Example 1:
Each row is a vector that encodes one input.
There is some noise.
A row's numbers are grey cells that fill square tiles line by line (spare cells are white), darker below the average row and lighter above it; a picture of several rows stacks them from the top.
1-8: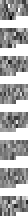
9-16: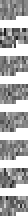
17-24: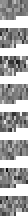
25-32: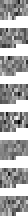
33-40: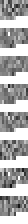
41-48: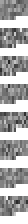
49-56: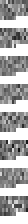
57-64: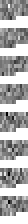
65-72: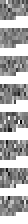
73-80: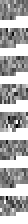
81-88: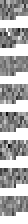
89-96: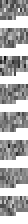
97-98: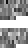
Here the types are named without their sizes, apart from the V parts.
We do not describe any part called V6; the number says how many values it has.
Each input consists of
either a point on a circle, or a fixed value, or three true/false values and a value of V6.
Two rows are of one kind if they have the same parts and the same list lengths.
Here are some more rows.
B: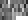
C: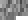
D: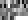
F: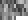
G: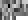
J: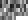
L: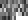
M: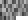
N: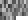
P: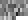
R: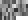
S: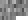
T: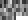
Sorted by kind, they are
B, F, J, L, T
C, D, P, S
G, M, N, R

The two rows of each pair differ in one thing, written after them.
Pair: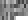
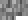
one of the three true/false values
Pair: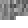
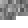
the value of V6
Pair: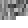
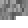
one of the three true/false values
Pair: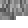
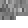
one of the three true/false values
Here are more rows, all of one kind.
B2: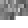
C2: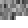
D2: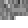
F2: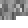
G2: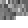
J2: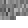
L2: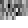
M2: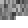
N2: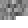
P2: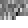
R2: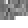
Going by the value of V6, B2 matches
M2 and N2.
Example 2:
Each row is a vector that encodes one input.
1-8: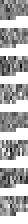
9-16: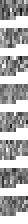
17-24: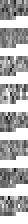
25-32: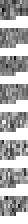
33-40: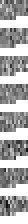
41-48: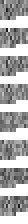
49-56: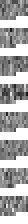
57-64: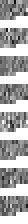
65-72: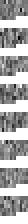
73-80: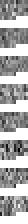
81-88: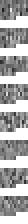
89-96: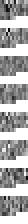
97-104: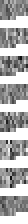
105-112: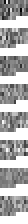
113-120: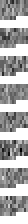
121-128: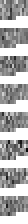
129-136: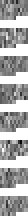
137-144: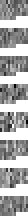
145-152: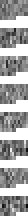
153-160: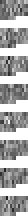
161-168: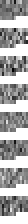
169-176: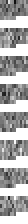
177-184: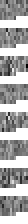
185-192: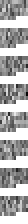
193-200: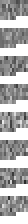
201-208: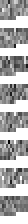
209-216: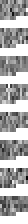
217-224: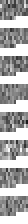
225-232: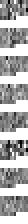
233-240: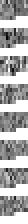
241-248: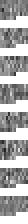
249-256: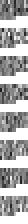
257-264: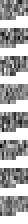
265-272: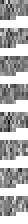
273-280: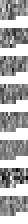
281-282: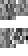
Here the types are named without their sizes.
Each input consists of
either a point on each of two circles, or a point on a line.
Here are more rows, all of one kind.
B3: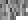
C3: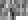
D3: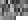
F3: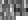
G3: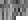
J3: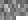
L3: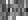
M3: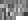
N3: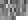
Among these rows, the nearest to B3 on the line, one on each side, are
F3 and M3.
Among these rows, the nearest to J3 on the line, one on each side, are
D3 and N3.
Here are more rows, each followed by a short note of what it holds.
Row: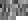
a point on a line
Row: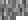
a point on a line
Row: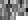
a point on each of two circles
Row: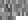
a point on each of two circles
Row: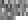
a point on each of two circles
